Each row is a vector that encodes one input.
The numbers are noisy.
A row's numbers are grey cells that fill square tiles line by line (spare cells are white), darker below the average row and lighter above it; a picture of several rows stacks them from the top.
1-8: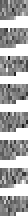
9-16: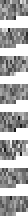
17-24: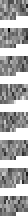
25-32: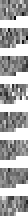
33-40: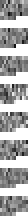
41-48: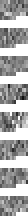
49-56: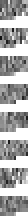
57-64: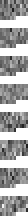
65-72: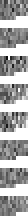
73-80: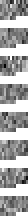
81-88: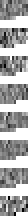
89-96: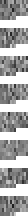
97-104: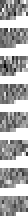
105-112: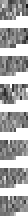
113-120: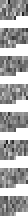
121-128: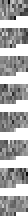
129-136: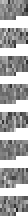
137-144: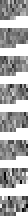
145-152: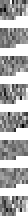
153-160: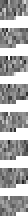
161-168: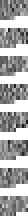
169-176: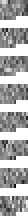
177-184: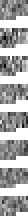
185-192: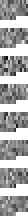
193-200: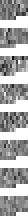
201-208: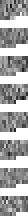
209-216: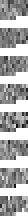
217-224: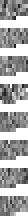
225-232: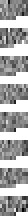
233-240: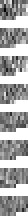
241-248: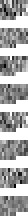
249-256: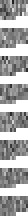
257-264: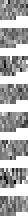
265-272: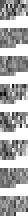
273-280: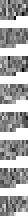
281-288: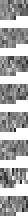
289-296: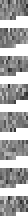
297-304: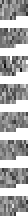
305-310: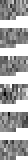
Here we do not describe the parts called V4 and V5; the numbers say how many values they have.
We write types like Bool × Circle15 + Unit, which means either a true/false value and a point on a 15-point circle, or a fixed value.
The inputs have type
Bool × Line9 × (Unit + V4 × V5) + Label6.
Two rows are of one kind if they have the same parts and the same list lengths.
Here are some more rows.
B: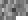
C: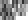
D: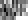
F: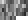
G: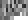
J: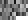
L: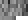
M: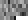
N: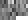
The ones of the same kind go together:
B, F, L, M
C, D
G, J, N

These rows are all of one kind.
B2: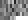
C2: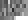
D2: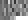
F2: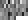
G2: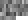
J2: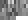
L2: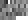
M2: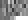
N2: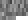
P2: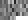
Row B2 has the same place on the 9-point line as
J2, M2, N2 and P2.
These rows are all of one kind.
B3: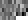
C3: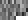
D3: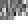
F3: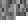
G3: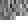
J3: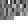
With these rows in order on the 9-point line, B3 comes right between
G3 and J3.
